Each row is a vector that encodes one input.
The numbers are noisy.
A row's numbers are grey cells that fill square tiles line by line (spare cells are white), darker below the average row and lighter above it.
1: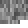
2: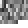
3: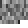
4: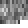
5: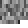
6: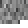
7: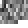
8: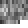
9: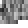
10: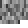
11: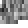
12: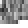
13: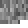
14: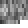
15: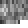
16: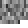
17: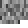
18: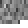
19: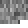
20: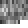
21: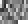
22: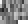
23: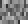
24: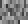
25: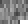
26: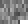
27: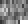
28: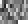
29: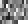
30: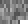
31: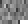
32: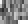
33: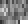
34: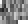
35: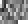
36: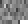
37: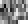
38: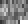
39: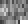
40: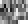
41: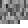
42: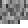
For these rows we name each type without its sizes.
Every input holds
a point on a line and a true/false value.
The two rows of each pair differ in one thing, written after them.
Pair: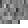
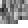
the true/false value
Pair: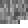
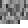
the place on the line
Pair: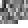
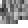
the place on the line
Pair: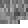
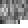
the place on the line
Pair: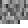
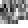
the true/false value
